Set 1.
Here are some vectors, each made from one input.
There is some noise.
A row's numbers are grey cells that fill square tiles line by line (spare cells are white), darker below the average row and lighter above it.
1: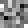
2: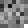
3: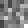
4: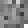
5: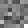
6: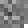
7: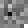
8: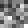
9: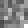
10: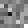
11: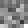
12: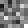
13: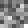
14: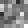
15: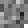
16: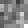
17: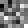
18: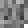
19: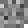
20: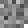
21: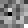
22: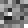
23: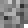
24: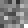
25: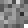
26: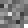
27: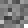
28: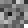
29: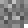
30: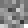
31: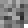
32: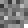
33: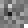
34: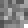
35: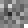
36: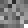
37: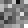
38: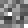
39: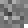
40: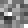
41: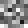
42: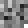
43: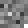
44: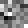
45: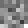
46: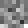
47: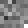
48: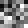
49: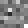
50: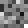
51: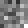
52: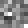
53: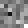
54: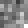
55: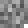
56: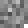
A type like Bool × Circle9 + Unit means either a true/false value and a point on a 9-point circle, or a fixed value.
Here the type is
Bool × Bool × Bool × Bool + Unit.
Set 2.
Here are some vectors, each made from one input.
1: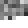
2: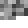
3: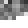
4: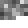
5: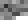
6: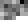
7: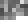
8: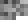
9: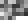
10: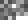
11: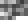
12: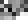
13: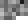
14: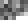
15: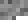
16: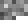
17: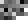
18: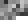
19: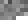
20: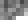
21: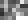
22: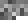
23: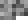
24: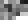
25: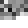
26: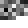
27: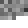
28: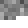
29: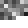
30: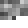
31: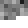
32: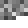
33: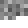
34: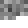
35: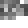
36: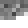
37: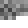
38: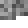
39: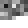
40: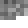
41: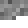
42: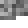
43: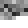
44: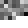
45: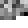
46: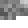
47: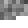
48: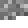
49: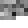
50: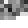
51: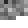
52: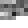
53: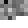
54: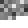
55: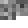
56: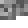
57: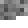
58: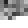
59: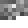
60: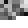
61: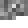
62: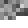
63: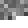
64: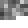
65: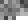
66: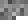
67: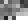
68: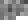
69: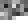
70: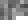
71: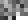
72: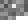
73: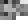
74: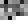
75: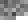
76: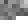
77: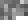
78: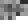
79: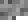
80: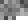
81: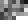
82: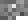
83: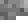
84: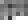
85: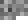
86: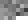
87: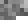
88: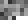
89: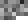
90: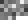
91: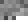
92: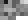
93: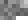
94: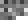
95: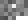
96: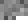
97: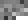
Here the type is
Label8.
